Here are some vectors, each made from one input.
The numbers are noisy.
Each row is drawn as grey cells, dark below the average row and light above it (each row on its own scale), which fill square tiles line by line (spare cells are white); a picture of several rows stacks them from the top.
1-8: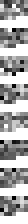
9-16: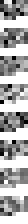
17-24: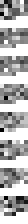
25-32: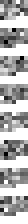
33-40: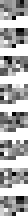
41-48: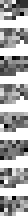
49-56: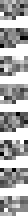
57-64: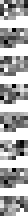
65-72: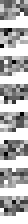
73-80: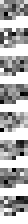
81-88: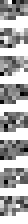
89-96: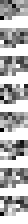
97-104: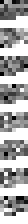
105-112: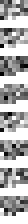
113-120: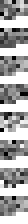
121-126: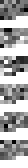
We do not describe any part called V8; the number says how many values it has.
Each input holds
a value of V8, together with a list of up to two points on a 6-point line.
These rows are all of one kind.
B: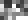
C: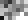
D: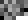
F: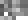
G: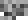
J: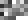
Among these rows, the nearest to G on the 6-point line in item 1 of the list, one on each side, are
C and D.
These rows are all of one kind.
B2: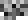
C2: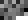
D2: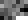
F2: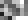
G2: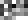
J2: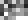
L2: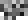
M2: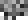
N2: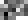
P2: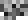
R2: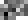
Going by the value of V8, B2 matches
L2, M2 and P2.
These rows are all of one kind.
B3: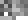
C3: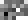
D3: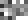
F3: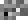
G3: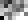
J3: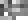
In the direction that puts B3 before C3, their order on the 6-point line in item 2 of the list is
B3, J3, C3, D3, G3, F3.
